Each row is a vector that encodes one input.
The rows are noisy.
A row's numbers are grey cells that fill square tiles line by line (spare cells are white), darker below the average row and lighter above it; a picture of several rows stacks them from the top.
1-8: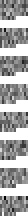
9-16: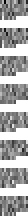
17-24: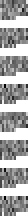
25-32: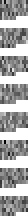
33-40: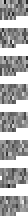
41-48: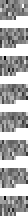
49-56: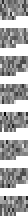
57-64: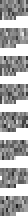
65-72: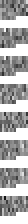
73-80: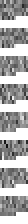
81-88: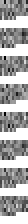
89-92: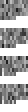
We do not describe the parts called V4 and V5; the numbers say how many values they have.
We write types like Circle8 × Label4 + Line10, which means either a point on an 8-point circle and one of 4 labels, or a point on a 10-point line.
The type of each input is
Bool × V4 + (Circle6 + Unit) × V5.
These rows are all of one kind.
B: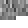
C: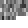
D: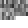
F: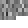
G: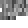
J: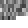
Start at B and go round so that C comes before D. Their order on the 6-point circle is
B, G, F, C, J, D.
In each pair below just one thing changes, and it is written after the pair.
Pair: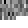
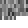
the value of V4
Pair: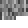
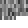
the true/false value
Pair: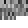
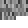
the true/false value
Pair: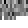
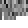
the true/false value
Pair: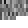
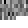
the true/false value
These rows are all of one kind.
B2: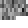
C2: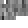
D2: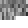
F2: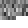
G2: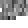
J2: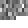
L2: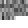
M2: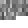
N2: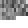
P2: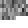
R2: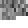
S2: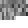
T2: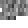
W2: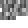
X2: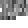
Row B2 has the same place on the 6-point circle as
G2, J2, P2 and X2.
